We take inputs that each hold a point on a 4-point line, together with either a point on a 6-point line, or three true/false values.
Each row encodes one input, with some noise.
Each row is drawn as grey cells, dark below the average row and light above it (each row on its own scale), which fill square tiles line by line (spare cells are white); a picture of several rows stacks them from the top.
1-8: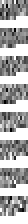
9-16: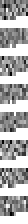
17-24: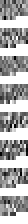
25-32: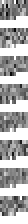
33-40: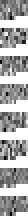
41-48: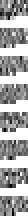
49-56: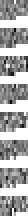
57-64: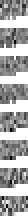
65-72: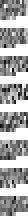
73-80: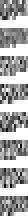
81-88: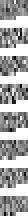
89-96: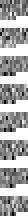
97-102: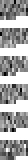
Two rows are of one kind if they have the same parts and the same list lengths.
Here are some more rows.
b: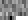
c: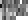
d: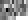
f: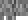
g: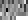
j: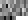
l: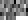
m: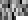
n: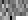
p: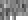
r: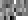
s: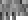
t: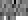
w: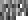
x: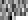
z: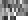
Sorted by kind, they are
b, f, j, l, n, r, t, w, x
c, d, g, m, p, s, z

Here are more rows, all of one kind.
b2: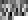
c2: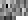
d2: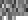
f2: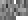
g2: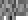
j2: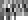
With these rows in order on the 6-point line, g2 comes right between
d2 and j2.
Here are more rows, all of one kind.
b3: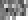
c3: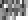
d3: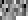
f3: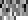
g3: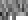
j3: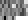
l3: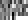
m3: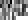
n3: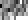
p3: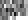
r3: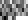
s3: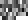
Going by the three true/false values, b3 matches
j3, l3, p3 and r3.
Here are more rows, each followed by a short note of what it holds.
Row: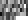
a point on a 4-point line and a point on a 6-point line
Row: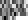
a point on a 4-point line and three true/false values
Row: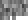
a point on a 4-point line and three true/false values
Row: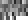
a point on a 4-point line and three true/false values
